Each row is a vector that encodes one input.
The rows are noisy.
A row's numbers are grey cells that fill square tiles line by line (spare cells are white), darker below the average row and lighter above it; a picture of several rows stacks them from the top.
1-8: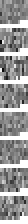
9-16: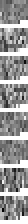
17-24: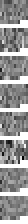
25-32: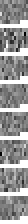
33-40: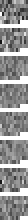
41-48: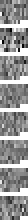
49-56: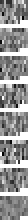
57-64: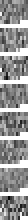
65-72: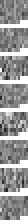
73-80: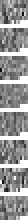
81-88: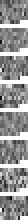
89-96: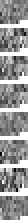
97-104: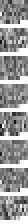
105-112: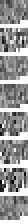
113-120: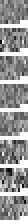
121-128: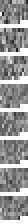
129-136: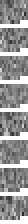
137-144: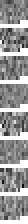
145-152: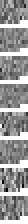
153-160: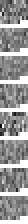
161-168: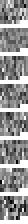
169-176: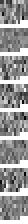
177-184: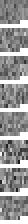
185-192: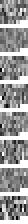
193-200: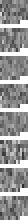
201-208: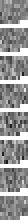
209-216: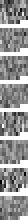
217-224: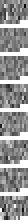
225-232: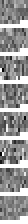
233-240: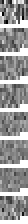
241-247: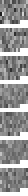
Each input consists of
a list of up to two points on an 8-point line.
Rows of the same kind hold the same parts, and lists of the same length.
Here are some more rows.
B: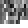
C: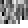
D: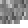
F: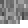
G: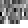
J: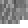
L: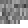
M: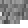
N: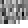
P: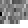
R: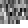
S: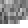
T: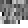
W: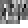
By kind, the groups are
B, W
C, F, G, N, P, S
D, J, L, M, R, T

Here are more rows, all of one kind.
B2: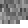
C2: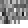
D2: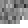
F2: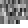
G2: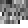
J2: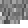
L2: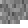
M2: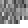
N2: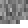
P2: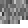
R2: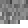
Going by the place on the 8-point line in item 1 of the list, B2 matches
C2 and P2.
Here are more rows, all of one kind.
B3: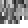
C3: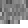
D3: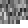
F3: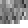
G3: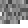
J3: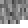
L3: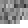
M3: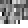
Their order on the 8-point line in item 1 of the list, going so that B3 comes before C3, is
M3, B3, L3, C3, J3, F3, D3, G3.
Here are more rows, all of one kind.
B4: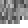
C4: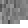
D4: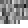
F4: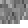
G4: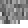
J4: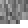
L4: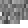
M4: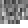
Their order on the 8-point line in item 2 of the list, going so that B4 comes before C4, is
M4, J4, D4, B4, G4, F4, C4, L4.
